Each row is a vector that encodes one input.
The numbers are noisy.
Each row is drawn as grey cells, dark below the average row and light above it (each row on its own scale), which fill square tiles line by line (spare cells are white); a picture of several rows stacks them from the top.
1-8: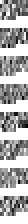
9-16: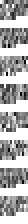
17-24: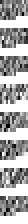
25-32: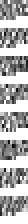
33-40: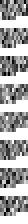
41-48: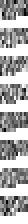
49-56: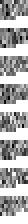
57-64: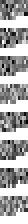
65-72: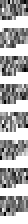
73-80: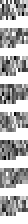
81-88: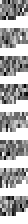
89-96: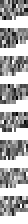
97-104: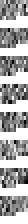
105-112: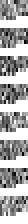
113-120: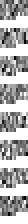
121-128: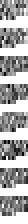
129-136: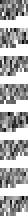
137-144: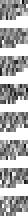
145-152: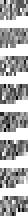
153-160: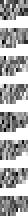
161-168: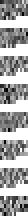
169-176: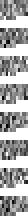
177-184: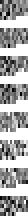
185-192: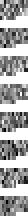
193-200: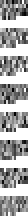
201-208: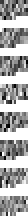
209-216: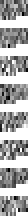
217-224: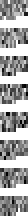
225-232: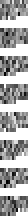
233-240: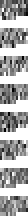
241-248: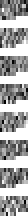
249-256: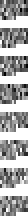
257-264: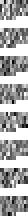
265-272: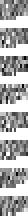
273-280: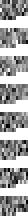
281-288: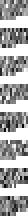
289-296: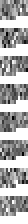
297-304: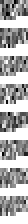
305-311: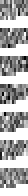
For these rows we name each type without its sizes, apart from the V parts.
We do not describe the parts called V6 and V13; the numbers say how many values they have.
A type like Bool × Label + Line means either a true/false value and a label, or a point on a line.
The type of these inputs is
Bool × (Line × V6 + V13).
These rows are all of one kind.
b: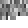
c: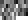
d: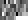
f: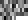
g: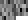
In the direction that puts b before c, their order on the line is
d, f, b, c, g.
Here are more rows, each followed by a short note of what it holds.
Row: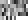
a point on a line, a true/false value and a value of V6
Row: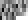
a true/false value and a value of V13
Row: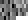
a true/false value and a value of V13
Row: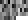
a true/false value and a value of V13
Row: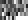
a true/false value and a value of V13
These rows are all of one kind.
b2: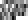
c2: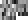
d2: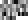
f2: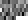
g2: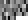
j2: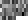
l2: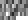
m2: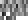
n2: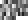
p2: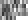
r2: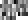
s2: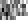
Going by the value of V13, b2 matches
f2, j2 and r2.
